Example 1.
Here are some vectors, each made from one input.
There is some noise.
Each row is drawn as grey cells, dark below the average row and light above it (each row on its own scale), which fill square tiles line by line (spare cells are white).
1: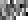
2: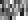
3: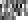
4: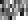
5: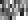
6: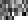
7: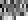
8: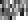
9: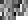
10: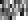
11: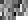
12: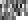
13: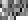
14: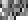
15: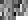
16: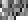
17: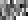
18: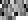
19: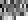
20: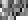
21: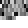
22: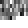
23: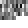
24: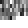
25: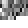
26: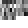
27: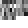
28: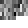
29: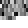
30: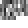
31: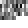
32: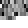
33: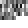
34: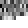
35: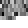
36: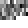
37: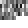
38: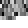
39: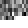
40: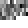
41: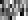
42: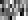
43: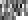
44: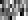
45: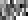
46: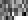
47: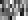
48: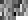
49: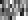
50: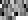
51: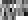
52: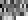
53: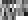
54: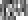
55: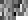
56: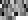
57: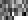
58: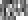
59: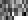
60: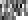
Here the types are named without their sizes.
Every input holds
a point on a circle.
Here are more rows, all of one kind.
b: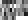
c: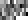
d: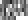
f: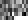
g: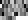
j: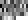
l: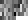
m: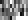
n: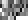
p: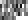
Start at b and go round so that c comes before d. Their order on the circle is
b, f, g, m, l, j, n, c, p, d.
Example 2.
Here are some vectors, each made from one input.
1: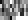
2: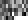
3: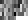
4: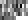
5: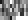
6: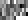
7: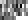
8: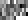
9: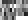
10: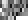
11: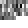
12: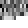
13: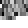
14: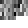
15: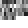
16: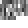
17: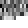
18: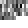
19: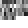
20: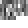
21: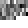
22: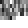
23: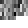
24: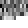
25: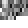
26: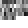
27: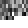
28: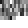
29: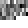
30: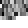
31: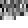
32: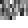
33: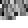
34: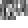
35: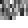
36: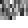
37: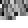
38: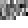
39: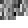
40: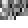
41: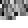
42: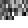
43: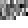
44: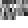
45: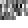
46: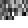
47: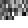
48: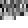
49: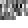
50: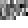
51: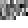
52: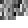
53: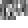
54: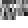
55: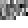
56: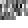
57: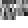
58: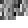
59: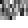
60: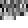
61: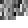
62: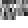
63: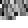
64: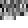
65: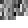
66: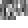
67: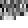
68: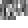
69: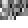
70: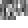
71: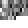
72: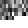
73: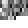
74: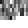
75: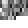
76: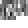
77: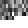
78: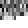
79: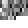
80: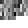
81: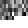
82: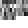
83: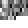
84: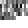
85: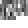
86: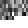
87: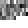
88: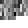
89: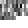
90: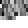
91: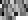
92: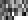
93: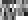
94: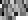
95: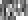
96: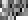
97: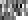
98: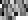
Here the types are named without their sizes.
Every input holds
a point on a circle.
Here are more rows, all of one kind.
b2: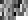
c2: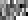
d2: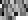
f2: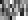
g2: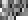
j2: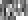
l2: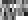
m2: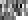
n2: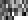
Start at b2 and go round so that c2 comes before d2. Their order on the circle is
b2, g2, c2, m2, j2, l2, n2, d2, f2.
